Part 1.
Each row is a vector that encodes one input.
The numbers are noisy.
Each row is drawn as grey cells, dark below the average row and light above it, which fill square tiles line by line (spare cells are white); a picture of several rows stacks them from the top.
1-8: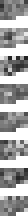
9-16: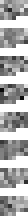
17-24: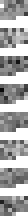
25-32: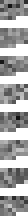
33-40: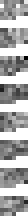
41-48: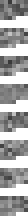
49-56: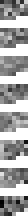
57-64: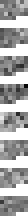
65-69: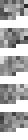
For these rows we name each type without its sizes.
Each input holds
three true/false values.
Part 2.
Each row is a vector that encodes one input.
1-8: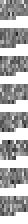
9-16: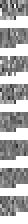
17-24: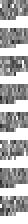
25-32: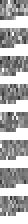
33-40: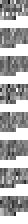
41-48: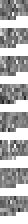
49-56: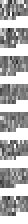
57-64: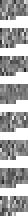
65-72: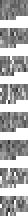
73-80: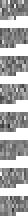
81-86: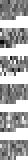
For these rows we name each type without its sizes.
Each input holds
three true/false values.
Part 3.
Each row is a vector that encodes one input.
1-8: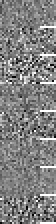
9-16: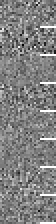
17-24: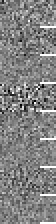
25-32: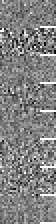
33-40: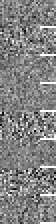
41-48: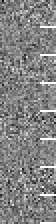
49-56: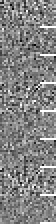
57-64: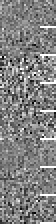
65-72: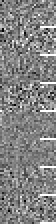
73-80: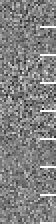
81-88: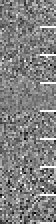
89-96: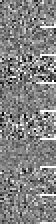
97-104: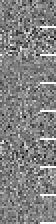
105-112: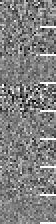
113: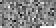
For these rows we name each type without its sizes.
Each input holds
a point on a line.
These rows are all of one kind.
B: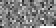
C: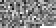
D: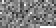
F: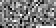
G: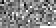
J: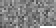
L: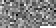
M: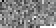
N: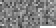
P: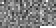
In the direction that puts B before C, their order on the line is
B, L, C, D, J, P, M, F, N, G.
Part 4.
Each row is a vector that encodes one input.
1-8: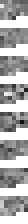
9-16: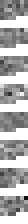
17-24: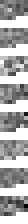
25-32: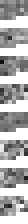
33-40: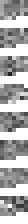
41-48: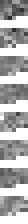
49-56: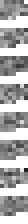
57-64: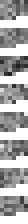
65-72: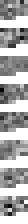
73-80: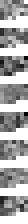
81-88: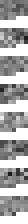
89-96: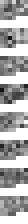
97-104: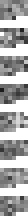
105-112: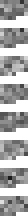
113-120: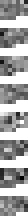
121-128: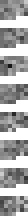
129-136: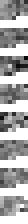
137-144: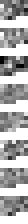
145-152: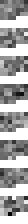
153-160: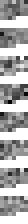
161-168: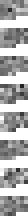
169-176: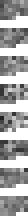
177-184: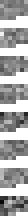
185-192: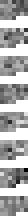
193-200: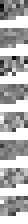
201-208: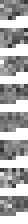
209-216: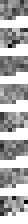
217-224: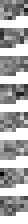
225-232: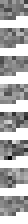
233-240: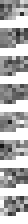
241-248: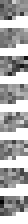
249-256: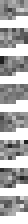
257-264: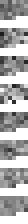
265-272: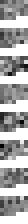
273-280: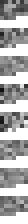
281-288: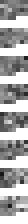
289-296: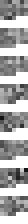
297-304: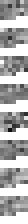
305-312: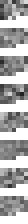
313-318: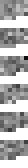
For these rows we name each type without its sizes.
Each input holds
four true/false values.
